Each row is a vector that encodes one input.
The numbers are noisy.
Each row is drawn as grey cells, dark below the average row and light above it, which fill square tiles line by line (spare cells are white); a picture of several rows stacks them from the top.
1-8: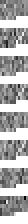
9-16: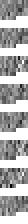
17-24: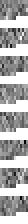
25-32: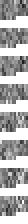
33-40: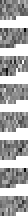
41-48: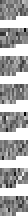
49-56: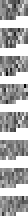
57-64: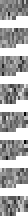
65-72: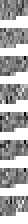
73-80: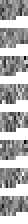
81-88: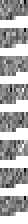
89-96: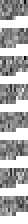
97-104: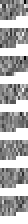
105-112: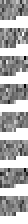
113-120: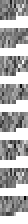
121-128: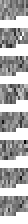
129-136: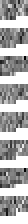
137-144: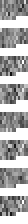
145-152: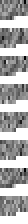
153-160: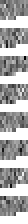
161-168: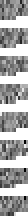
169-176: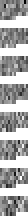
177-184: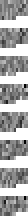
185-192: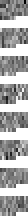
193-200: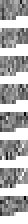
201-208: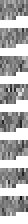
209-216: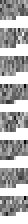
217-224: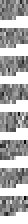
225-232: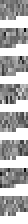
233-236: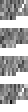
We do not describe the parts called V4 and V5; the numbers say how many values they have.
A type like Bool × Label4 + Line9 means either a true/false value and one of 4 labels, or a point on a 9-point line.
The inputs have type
Label9 + (Line7 + V4) × V5 + Tree8.
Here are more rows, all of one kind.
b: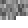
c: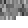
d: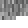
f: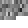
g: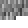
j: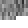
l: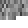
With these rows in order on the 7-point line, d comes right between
f and j.
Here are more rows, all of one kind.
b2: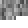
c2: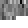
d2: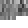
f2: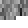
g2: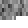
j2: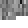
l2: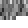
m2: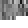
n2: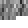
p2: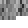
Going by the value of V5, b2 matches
g2 and j2.
